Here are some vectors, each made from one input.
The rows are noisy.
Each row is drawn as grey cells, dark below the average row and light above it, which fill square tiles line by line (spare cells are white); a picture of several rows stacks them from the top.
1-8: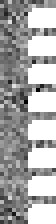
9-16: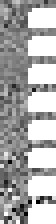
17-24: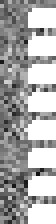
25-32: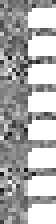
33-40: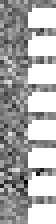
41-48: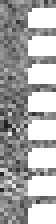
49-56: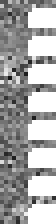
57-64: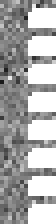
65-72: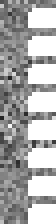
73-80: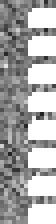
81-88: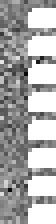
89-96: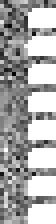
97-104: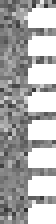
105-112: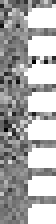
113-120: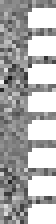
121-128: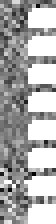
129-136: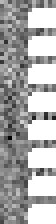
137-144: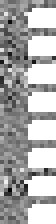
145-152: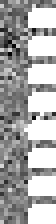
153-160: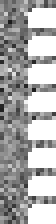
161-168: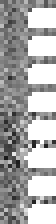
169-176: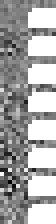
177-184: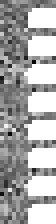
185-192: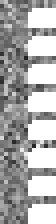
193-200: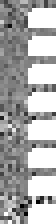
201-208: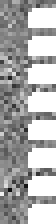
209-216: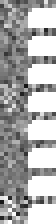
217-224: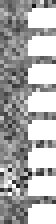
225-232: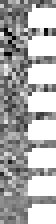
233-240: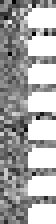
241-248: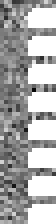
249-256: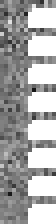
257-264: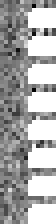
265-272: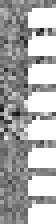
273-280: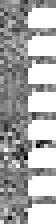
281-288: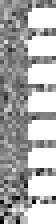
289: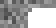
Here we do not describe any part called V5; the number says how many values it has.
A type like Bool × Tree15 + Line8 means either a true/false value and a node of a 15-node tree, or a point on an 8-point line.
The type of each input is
(Bool × V5 + Unit) × Line10 + List2(Line11).
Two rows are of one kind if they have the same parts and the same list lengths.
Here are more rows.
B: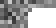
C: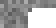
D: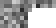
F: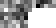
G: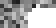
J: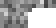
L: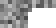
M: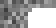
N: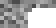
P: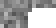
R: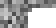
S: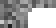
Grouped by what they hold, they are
B, C, L
D, J, R
F
G, M, N, P
S

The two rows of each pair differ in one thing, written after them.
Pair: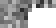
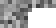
the true/false value
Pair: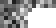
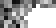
the place on the 10-point line
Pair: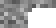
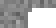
the true/false value
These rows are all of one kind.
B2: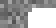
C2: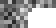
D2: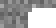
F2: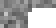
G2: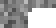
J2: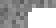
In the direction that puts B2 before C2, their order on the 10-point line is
D2, B2, C2, F2, J2, G2.
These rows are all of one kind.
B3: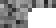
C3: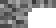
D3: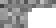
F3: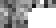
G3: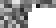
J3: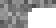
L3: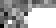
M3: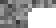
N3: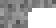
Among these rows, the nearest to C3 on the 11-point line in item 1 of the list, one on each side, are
B3 and J3.
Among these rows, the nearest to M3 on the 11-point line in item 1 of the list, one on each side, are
F3 and J3.
